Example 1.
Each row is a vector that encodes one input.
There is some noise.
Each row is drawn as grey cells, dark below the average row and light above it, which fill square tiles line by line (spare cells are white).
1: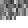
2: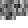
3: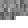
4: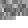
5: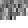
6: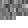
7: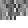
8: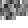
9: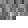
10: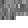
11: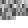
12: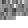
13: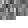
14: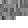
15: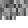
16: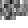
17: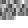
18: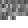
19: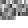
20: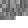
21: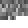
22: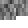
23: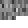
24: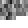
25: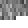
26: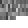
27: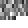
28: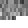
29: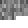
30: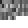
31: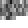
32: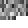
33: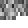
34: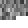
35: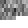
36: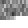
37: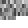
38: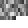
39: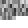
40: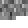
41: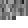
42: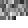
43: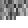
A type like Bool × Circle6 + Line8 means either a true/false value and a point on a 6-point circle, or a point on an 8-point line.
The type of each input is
Tree9.
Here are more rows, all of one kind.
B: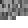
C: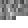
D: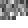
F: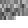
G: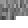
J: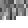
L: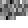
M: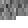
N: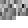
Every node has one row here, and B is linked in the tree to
G.
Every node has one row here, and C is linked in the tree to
D and G.
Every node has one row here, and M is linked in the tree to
G, J and L.
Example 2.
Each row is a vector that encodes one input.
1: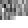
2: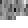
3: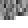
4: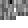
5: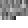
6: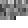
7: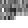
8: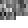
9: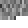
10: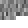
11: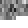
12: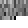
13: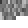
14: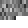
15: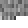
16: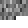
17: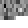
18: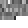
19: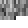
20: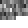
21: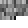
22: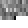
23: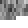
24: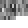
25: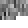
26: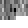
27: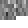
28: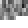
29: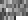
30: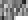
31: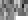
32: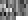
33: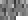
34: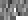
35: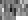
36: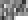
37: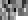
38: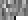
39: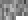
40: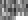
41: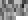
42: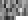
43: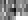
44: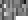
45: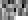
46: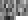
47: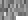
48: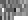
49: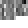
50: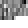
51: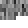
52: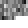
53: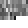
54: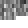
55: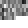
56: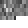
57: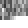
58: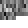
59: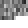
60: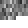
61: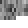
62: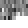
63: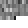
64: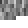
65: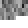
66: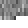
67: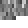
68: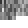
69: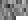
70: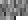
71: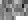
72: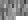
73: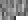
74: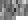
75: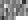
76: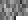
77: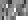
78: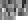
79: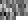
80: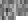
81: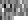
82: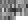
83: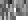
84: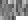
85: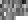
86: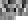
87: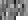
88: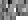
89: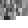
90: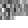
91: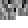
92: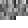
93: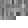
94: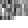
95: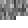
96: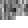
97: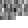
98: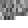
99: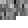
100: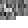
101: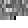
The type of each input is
Tree18.
